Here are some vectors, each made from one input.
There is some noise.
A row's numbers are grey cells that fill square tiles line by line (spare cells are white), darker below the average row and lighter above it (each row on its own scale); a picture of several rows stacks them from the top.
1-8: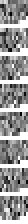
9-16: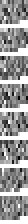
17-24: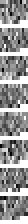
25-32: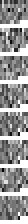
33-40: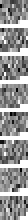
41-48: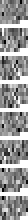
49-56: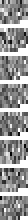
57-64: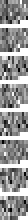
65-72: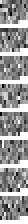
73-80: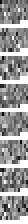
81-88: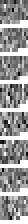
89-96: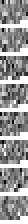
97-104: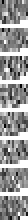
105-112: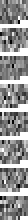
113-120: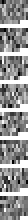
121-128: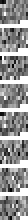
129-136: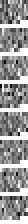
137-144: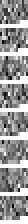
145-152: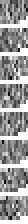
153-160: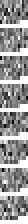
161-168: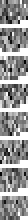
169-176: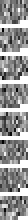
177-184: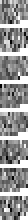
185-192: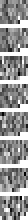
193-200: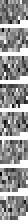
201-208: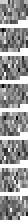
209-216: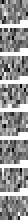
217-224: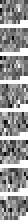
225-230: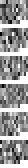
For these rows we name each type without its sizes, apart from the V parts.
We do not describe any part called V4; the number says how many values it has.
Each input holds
a point on a line, together with either a point on a line, or a list of items, each a true/false value and a value of V4.
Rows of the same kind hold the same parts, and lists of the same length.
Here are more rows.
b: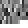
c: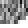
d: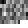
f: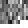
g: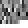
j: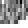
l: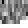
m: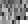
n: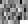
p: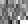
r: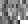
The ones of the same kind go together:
b, g
c, j, m, n
d, l
f, p, r

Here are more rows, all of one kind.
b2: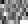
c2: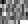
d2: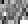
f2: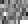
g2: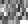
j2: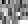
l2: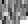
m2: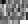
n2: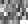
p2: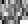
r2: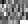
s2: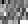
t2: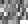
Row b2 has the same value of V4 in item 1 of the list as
j2, l2 and m2.
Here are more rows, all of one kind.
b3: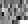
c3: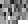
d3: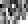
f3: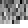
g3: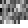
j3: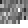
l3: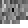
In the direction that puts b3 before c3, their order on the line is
g3, l3, j3, f3, b3, c3, d3.
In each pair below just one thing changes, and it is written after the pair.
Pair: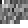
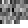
the place on the line
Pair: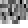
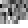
the true/false value in item 2 of the list
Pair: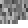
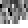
the place on the line
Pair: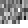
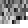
the true/false value in item 1 of the list
